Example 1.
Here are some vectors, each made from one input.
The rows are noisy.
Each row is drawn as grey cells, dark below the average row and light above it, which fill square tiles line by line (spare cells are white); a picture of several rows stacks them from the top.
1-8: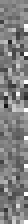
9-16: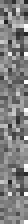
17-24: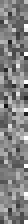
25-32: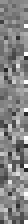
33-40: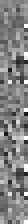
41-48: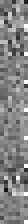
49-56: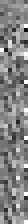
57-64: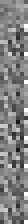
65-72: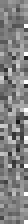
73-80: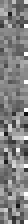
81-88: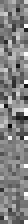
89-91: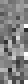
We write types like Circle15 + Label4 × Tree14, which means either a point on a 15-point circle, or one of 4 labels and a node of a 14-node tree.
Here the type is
Line11.
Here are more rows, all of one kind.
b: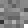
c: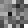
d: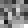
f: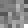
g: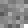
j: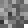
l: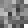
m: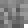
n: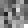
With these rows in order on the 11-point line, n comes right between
d and f.
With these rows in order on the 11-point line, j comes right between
l and m.
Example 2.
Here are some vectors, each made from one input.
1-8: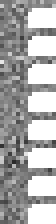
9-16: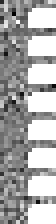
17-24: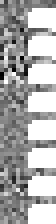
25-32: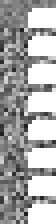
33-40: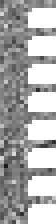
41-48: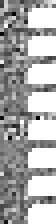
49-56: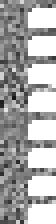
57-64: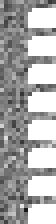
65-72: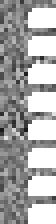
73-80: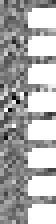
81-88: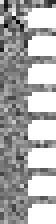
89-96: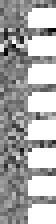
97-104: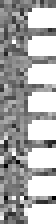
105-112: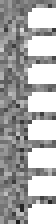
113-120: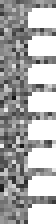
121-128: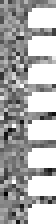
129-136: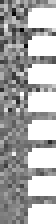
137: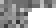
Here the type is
Circle18.
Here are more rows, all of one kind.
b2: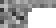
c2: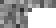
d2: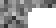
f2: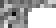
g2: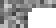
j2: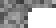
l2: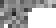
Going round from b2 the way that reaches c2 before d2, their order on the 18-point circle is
b2, j2, c2, l2, f2, d2, g2.
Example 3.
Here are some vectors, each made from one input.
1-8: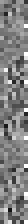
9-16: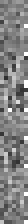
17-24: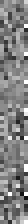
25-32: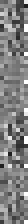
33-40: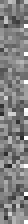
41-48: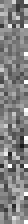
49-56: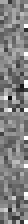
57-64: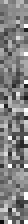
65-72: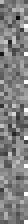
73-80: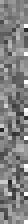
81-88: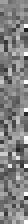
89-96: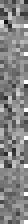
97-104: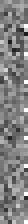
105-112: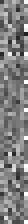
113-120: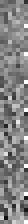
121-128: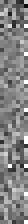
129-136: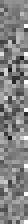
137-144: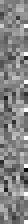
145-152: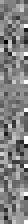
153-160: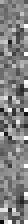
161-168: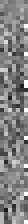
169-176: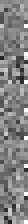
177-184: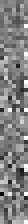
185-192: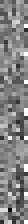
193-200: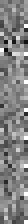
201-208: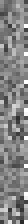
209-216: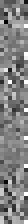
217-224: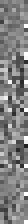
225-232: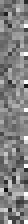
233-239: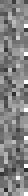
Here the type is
Line11.
